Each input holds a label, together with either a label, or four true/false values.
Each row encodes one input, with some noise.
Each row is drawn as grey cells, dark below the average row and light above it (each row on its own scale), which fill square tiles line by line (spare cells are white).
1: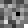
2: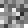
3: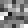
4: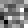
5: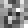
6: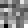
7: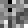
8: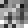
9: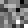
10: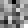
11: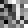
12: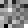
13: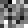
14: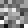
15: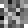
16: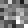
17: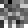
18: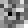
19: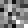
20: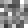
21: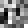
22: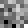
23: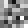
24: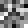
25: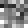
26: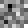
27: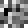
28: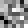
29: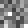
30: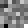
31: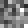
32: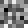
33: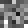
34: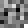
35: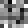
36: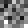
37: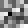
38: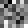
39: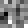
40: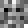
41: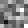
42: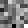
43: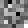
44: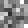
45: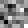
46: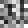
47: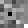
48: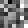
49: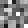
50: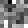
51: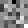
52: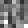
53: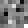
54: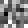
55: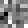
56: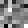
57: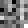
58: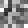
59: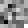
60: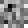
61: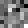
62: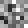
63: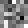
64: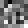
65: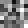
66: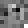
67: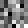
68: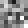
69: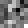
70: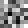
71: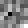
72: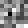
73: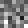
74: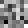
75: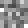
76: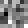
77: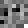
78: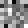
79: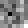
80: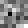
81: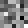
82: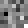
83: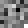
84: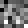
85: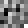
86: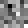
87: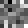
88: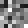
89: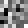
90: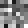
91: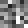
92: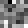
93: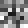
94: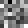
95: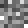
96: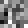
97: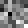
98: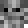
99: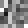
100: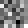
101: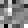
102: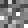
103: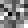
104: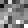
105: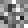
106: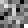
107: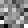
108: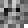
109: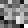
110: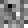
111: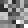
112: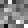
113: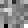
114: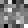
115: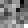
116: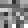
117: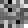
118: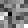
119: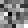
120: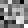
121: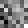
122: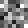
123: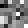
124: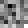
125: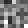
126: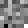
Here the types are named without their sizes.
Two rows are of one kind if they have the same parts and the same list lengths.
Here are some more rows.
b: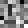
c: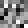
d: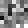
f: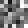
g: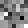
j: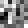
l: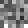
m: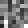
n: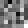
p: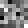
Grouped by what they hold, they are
b, c, m, p
d, f, g, j, l, n

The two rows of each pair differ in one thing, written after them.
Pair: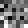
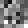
one of the four true/false values
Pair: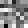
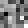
the label
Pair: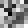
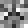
one of the four true/false values
